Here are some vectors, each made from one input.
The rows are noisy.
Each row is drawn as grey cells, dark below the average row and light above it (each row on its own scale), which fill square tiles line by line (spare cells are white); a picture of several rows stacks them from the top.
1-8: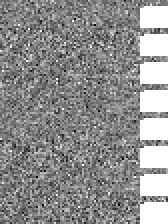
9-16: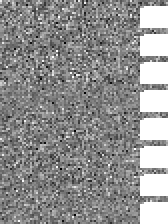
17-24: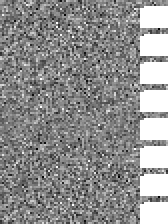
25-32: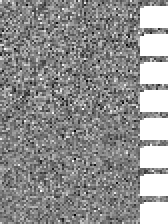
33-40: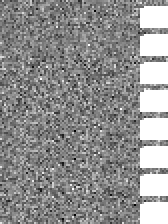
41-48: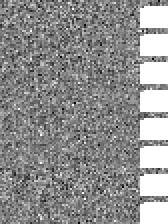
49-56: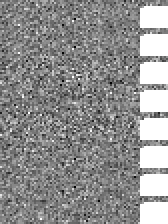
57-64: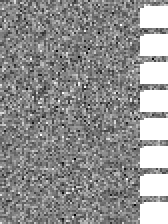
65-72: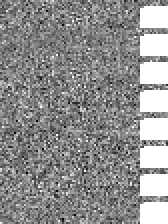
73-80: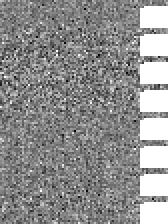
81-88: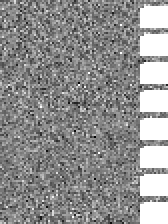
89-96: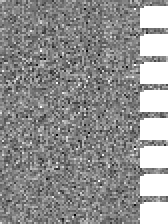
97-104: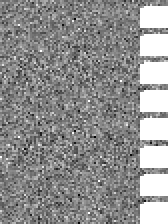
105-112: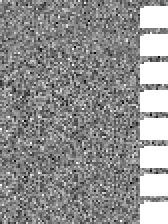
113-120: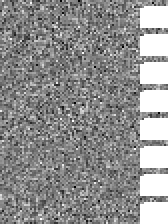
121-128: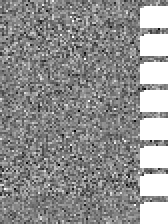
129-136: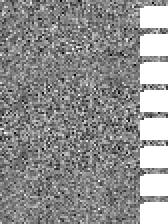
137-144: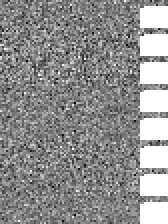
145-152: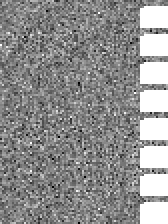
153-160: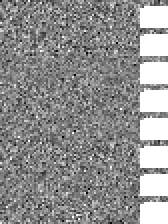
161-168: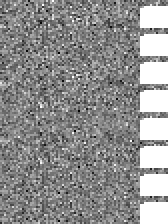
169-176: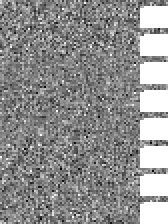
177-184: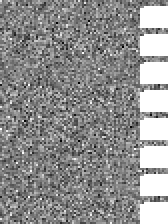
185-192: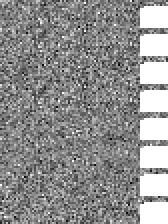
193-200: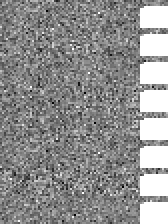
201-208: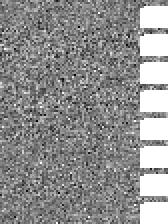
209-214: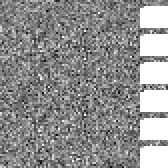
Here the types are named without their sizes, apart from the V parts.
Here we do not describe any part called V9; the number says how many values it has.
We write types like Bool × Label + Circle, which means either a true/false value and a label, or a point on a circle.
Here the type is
Bool × (Line + V9) + Label.
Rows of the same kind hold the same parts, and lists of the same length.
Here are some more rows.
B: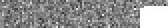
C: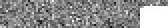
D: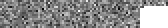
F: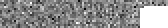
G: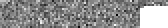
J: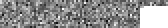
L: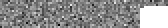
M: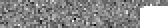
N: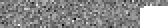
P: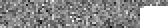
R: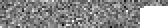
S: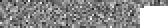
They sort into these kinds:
B, F
C, G, J, M, N, P, R
D, L, S

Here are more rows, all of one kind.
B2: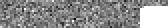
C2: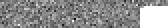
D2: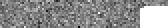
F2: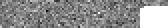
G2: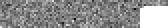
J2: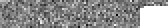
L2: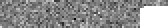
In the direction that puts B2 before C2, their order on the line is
J2, D2, F2, L2, G2, B2, C2.
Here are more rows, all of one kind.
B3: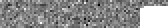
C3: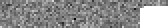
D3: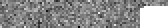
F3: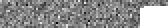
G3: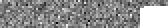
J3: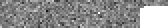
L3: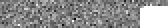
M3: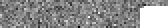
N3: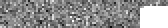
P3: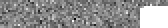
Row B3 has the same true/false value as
F3 and G3.
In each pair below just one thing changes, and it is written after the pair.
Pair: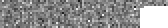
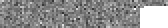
the true/false value
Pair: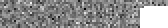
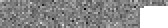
the true/false value
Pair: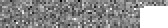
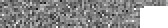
the value of V9
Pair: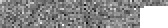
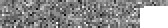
the true/false value
